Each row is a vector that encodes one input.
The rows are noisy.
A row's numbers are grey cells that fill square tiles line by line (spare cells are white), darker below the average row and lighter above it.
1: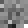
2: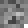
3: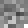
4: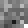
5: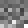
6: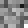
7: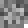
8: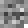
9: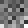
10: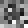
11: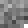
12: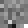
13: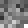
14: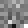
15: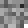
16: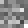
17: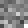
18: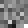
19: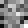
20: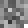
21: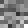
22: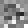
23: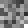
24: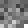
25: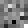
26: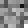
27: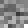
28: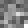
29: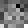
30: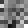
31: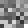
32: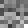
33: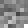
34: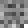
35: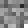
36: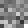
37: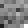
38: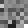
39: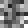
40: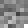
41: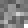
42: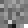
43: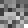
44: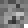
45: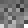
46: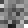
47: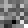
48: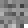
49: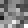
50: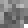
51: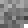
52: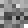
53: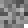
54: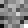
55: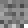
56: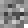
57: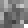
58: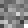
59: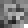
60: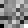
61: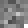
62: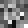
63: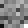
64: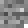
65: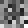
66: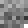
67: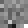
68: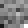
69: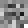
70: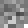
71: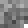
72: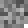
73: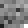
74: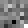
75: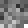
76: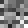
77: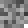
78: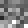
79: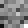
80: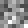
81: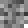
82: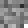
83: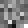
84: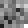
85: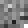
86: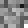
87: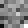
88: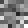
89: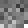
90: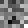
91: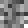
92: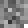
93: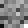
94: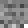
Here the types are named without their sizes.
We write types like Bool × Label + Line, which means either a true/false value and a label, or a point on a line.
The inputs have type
Circle.
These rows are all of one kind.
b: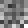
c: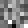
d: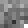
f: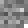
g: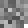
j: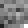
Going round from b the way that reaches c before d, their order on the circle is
b, f, c, d, j, g.
